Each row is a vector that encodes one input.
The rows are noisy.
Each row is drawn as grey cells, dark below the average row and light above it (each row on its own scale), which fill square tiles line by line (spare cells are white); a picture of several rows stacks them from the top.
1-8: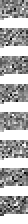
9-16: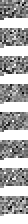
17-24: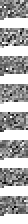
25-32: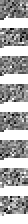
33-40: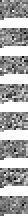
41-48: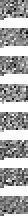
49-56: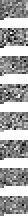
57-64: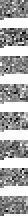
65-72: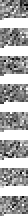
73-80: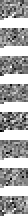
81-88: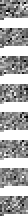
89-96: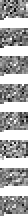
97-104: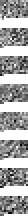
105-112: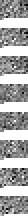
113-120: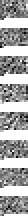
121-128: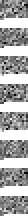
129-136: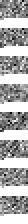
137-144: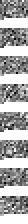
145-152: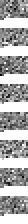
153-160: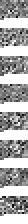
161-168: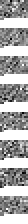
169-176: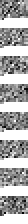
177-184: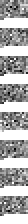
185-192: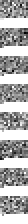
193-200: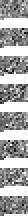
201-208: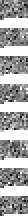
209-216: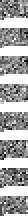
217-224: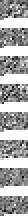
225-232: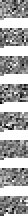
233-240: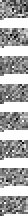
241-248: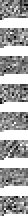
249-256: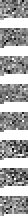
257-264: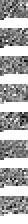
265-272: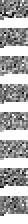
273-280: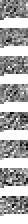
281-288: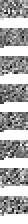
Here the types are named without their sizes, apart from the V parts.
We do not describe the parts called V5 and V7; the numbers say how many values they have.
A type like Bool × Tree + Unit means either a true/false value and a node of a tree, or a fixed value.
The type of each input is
(Circle + V7) × V5 + Line.
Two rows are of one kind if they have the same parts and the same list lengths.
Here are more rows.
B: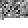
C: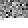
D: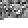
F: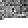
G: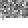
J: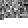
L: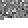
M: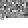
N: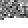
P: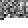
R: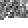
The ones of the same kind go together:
B, C, N, P
D, G, L, M, R
F, J

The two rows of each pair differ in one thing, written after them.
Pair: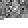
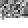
the value of V5
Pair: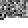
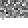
the value of V7
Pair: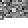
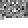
the value of V7
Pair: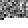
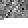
the value of V7
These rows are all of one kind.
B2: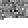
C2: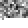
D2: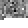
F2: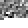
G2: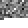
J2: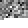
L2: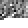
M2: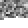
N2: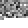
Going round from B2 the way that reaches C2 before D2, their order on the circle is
B2, F2, M2, N2, L2, C2, G2, D2, J2.
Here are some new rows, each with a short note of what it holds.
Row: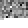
a point on a circle and a value of V5
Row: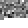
a point on a circle and a value of V5
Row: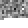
a point on a circle and a value of V5
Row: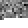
a point on a line
